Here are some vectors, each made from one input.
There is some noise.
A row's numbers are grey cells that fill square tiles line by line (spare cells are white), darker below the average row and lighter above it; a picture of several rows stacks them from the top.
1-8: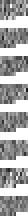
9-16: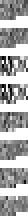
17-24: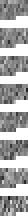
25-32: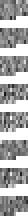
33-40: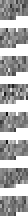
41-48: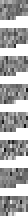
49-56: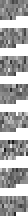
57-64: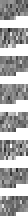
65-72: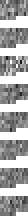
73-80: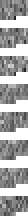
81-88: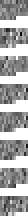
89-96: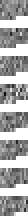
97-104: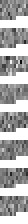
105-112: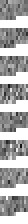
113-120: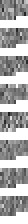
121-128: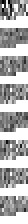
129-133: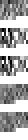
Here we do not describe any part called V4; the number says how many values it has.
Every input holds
a list of up to three items, each a true/false value and a value of V4.
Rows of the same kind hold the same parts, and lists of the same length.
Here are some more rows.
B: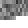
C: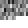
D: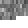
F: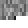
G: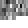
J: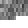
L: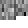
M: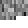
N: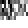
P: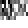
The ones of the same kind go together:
B, D, F, J
C, G
L, M
N, P

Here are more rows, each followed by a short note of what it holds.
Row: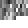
a list of one item
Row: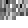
a list of one item
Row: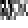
the empty list
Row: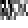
the empty list
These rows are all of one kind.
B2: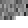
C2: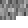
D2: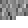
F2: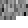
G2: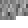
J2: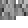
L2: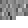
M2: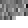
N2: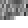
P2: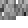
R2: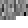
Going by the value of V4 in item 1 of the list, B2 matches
F2, M2, N2 and R2.
